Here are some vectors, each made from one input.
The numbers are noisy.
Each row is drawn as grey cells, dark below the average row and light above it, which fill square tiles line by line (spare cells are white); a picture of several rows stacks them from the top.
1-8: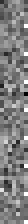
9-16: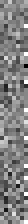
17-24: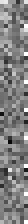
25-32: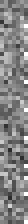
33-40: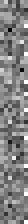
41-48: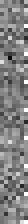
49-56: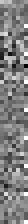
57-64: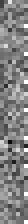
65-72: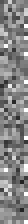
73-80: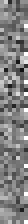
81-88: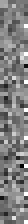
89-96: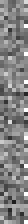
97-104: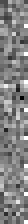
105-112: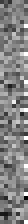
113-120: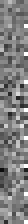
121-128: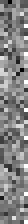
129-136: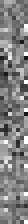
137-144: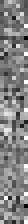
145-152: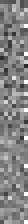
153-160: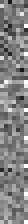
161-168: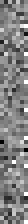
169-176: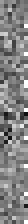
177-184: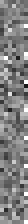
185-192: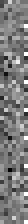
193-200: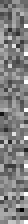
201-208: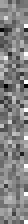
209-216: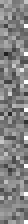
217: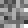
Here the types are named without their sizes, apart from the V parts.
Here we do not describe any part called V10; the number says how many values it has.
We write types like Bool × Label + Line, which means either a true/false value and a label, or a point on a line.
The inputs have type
Line × (Line + V10).
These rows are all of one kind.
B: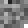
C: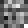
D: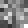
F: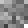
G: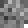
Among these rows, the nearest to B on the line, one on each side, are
D and F.
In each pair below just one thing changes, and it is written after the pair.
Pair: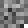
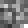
the place on the line
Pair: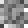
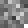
the value of V10
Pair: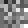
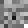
the place on the line
